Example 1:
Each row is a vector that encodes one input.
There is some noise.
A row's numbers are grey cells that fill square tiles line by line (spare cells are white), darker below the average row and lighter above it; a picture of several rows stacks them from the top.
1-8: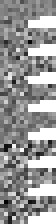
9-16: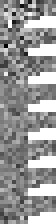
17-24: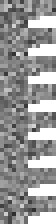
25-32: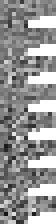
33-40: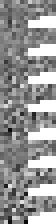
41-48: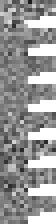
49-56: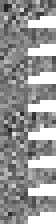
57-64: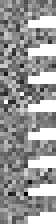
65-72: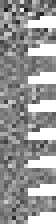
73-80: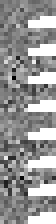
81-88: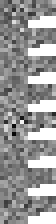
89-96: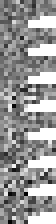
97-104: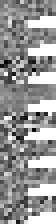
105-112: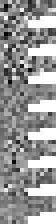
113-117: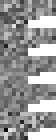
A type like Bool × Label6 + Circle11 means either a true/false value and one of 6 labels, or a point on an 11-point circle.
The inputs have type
Line6 + Line10 + Tree10.
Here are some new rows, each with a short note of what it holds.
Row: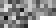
a node of a 10-node tree
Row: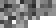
a point on a 10-point line
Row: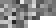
a point on a 6-point line
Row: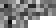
a point on a 6-point line
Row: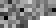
a point on a 6-point line
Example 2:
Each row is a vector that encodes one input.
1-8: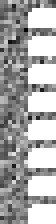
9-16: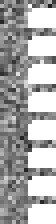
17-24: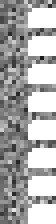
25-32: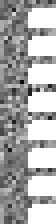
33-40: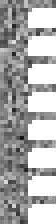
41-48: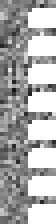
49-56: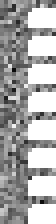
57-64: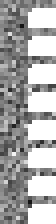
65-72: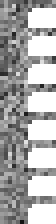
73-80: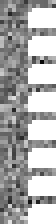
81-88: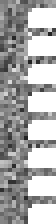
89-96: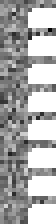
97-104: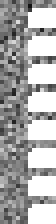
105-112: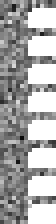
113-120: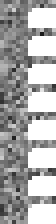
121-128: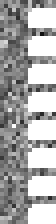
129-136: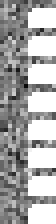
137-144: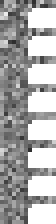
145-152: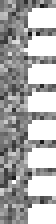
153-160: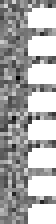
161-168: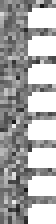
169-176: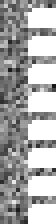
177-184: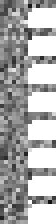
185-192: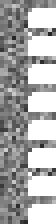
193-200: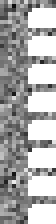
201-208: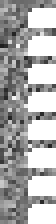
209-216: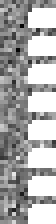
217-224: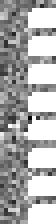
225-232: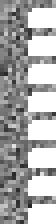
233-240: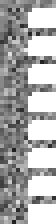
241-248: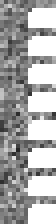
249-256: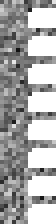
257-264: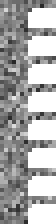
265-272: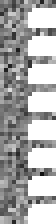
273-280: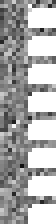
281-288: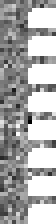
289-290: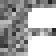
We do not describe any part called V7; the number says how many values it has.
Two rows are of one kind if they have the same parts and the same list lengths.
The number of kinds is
2.
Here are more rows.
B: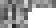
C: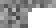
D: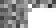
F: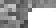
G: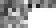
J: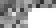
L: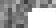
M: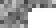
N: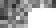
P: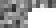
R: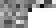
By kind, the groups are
B, D, G, J, N, P
C, F, L, M, R

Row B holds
a node of a 13-node tree.
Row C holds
one of 12 labels and a value of V7.
